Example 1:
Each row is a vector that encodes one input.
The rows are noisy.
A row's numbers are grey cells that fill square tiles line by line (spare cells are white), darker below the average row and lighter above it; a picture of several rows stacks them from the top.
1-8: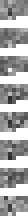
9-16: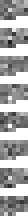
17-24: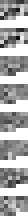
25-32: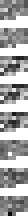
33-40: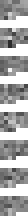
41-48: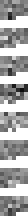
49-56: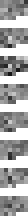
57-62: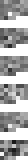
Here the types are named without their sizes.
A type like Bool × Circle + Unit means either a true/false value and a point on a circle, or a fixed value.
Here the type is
List(Line).
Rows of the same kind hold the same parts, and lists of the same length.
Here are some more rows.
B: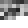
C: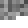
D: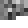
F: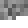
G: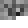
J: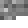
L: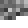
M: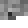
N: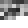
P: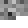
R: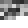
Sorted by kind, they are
B, N, R
C, F, G, J
D, L, M, P

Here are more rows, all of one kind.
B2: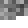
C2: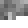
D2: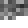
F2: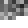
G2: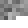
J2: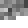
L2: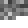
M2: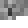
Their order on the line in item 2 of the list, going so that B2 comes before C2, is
F2, B2, G2, M2, J2, D2, C2, L2.
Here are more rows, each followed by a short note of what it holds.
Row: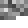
a list of two items
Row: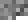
a list of two items
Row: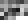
the empty list
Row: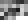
the empty list
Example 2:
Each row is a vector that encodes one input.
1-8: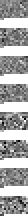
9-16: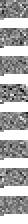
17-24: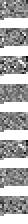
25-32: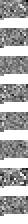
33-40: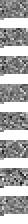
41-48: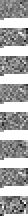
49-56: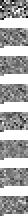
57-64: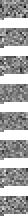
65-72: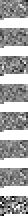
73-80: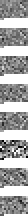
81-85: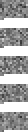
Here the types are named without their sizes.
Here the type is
List(Line).
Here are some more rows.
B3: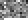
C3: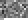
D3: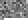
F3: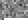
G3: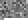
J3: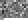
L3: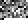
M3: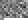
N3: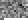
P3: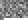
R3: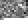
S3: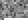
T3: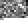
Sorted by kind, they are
B3, F3, M3, N3, S3
C3, D3, G3, J3, P3, R3, T3
L3

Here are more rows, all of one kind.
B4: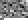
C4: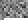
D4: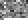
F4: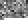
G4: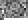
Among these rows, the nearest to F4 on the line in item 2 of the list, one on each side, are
D4 and G4.
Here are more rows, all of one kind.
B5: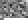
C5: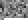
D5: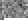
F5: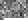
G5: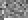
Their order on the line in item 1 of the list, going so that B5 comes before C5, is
B5, C5, D5, G5, F5.
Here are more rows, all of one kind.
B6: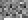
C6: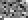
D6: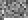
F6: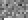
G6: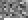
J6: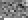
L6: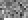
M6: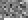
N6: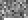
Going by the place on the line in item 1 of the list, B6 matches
C6, G6 and M6.
